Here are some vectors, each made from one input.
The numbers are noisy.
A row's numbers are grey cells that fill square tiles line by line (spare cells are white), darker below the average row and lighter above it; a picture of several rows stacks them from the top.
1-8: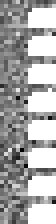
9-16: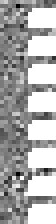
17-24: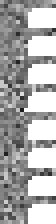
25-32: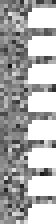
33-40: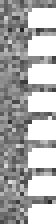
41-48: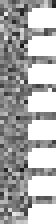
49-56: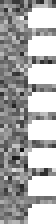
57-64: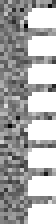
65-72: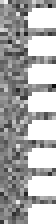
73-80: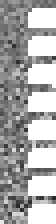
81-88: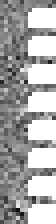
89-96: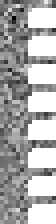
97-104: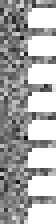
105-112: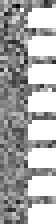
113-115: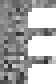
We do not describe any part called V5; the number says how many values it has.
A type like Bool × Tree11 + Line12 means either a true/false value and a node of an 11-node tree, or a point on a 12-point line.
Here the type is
Bool × Bool × Bool × (Line6 + V5).
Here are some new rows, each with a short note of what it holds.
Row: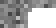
a point on a 6-point line and three true/false values
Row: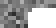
three true/false values and a value of V5
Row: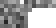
a point on a 6-point line and three true/false values
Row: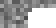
a point on a 6-point line and three true/false values
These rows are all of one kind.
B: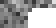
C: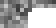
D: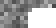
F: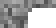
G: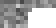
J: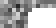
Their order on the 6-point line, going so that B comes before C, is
F, J, D, B, G, C.
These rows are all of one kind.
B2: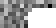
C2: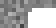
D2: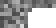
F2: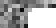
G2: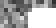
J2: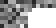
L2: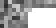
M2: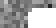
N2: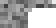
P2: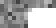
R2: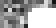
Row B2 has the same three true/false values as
G2 and M2.
